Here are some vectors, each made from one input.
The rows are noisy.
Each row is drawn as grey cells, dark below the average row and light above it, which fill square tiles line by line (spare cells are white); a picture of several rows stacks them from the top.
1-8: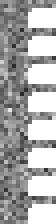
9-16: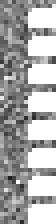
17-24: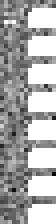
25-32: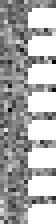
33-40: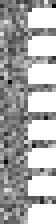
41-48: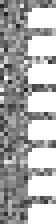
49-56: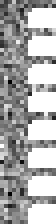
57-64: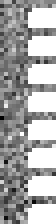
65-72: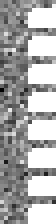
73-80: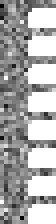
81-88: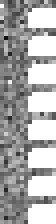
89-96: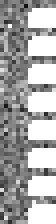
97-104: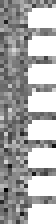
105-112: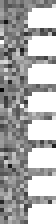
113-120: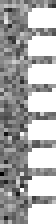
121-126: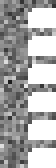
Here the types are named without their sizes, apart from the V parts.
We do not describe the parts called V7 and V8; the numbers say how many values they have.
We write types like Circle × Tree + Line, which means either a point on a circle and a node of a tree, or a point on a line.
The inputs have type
(Line + V7) × (Line + V8).
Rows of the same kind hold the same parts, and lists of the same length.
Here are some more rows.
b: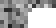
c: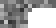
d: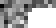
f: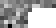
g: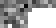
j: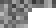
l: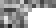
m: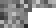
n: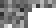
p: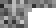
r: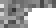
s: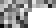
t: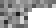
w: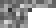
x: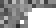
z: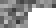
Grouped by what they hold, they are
b, f, l, s, w
c, j, r, z
d, m, p, t, x
g, n

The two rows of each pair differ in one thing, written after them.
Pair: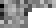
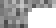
the value of V8
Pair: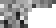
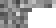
the value of V8
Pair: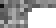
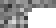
the place on the line
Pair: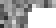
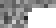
the place on the line
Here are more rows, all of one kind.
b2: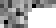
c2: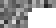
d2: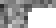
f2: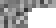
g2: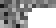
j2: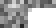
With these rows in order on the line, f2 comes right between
b2 and j2.
